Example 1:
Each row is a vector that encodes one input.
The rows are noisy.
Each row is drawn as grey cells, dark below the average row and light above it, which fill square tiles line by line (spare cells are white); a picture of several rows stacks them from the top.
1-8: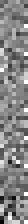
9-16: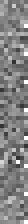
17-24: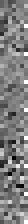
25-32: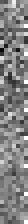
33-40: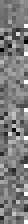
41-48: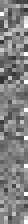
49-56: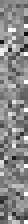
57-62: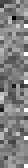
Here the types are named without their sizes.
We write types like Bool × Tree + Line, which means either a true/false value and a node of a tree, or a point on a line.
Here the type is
Line.
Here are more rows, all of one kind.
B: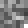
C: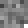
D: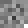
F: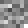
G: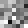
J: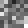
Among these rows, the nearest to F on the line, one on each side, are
B and D.
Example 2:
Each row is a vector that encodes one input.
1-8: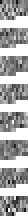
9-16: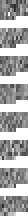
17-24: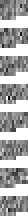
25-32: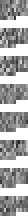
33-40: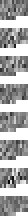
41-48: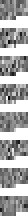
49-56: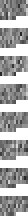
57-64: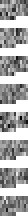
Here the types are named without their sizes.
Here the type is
Line.
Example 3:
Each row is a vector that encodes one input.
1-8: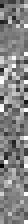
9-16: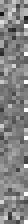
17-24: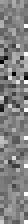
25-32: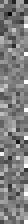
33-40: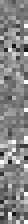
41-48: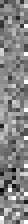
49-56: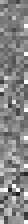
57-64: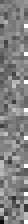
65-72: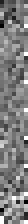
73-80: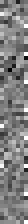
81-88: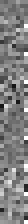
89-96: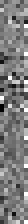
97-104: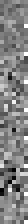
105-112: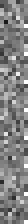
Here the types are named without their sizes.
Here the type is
Line.
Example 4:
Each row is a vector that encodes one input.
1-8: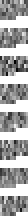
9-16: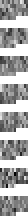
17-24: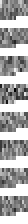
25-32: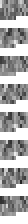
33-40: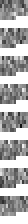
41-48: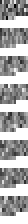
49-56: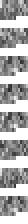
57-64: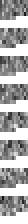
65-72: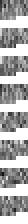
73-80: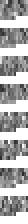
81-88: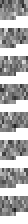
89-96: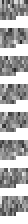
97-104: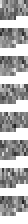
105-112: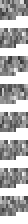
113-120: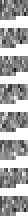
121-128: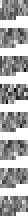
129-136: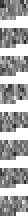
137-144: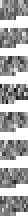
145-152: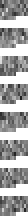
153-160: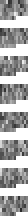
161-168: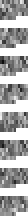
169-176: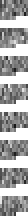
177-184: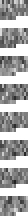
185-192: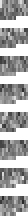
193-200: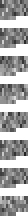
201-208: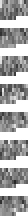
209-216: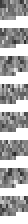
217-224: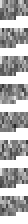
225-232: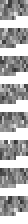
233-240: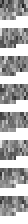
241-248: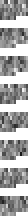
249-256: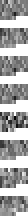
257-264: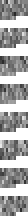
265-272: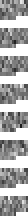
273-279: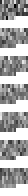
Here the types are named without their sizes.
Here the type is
Circle + Unit.
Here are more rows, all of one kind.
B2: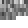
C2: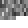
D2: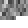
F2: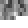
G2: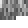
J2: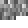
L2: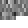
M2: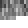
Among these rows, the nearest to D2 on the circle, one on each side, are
B2 and F2.
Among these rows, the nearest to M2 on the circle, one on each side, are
C2 and F2.
